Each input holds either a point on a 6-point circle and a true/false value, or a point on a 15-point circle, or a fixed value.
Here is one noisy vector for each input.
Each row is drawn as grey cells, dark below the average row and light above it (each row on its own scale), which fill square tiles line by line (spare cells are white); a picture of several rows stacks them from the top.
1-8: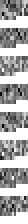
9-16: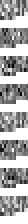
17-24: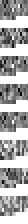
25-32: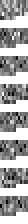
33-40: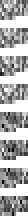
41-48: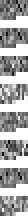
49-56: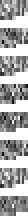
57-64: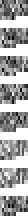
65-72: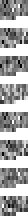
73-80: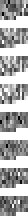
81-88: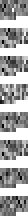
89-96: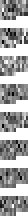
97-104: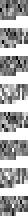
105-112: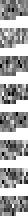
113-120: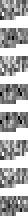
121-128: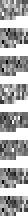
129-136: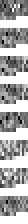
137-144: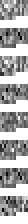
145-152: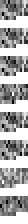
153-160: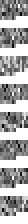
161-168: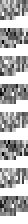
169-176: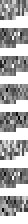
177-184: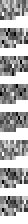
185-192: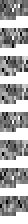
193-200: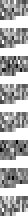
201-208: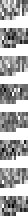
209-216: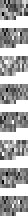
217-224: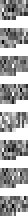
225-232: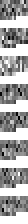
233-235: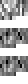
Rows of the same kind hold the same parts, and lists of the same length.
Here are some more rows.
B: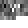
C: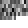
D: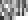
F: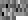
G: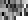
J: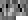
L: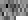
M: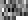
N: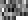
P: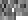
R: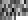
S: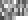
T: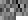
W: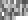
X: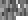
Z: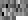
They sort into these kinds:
B, F, G, J, L, M, N, P, T, X, Z
C, R
D, S, W

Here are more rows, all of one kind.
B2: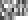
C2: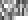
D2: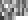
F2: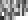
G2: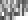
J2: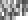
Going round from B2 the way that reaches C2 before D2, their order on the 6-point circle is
B2, C2, J2, G2, F2, D2.
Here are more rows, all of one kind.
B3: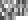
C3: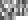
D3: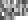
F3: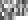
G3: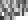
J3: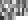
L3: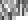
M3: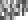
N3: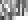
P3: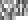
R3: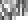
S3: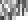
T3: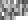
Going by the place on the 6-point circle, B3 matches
C3, D3 and F3.
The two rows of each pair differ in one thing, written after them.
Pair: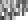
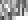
the true/false value
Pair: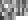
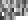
the true/false value
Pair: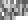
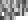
the place on the 6-point circle
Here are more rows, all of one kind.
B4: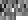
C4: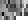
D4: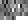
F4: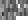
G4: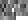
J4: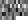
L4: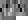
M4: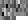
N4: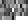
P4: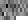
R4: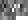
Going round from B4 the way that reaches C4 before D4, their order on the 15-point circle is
B4, L4, M4, P4, C4, F4, J4, N4, D4, R4, G4.
